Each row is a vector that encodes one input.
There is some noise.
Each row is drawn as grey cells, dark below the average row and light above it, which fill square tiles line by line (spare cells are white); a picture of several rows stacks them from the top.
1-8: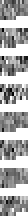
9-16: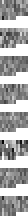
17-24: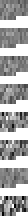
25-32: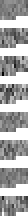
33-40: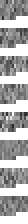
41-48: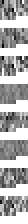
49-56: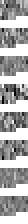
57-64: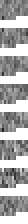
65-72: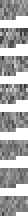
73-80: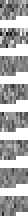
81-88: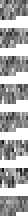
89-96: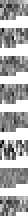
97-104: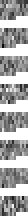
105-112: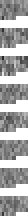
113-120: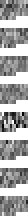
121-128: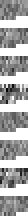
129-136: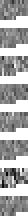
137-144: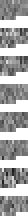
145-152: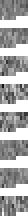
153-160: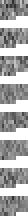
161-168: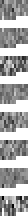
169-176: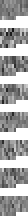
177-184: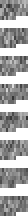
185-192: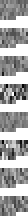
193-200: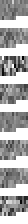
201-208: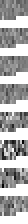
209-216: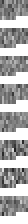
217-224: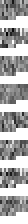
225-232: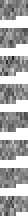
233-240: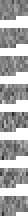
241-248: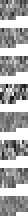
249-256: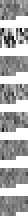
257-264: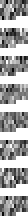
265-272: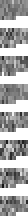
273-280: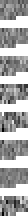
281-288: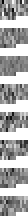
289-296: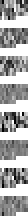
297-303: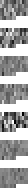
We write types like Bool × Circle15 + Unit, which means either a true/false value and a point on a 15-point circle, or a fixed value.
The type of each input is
(Bool × Tree10 + Unit) × Line8.
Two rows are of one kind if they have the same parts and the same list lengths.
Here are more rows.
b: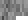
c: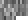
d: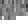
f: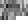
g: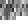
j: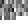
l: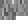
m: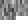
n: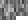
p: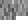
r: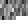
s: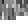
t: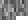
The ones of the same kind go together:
b, f, l, m, p, r
c, d, g, j, n, s, t

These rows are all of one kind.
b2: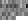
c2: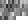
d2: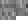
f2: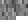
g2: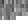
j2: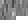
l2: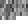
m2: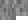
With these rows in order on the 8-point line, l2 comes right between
f2 and g2.
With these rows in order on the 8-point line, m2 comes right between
d2 and f2.
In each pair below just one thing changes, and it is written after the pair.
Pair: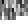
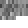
the true/false value
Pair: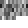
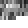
the true/false value
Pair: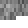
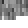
the true/false value
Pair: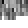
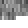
the node of the tree
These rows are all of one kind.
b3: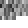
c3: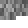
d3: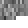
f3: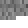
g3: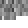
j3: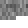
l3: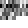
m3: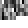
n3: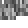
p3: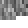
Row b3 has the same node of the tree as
c3, d3 and p3.
